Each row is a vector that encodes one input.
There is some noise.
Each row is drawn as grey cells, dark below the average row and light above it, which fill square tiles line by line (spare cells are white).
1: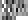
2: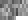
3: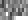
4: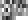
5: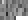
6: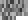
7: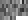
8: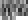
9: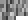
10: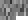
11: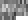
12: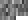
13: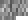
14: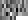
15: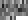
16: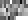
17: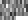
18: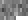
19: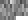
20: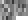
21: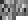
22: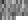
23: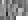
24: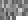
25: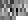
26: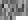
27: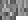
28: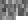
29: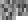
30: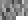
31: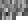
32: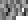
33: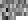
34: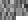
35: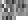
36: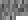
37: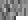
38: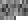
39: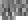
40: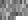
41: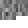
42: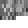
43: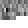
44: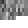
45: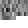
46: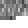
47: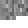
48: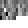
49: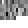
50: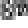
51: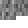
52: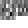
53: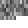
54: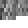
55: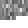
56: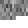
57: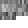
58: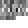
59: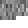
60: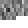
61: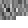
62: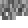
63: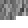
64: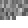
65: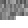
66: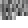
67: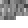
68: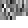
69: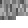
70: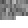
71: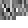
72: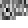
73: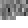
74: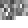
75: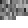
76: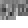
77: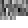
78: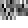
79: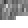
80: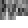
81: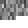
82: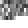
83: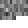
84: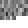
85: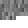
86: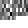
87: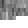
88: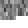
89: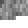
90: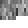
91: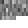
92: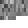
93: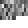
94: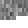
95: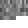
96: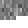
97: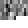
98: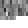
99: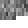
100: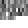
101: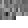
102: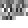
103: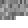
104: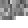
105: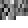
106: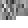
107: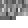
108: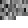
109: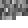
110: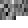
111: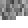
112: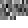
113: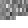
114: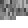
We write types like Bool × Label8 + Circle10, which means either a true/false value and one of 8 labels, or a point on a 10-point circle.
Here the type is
(Bool × Bool × Bool + Unit) × Line6 + Line5.
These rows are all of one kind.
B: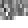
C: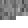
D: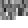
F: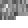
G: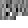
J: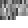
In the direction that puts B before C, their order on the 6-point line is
F, B, J, C, G, D.
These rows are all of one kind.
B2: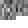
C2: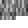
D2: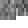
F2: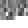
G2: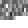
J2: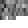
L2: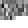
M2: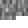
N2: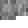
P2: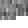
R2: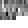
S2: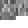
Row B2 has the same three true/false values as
C2 and M2.
